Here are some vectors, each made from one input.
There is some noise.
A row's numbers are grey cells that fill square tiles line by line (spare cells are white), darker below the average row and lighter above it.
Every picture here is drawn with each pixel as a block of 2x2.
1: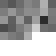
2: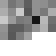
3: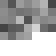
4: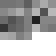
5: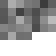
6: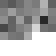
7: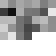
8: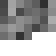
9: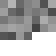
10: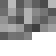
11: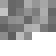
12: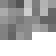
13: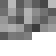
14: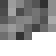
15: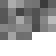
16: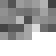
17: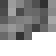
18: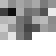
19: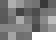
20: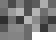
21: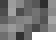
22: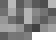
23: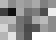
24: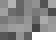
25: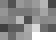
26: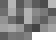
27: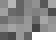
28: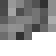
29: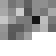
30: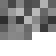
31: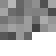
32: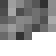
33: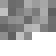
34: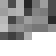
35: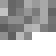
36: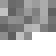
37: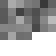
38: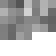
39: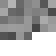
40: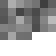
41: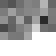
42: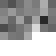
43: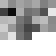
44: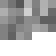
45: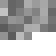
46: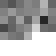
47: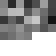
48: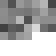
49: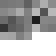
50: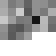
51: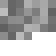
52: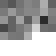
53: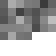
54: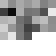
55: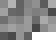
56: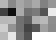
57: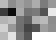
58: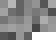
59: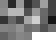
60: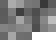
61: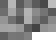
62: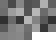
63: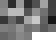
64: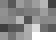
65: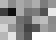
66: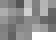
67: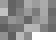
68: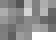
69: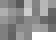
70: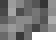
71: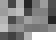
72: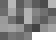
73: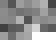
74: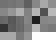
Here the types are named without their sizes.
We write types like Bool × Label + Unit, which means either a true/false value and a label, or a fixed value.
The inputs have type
Bool × Bool × Bool + Circle + Unit.
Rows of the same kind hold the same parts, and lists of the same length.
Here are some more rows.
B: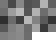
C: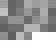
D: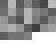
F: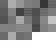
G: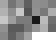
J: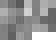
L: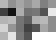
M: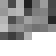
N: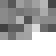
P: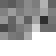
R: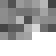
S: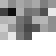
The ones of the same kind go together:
B, G, M
C, D, F, J, N, P, R
L, S

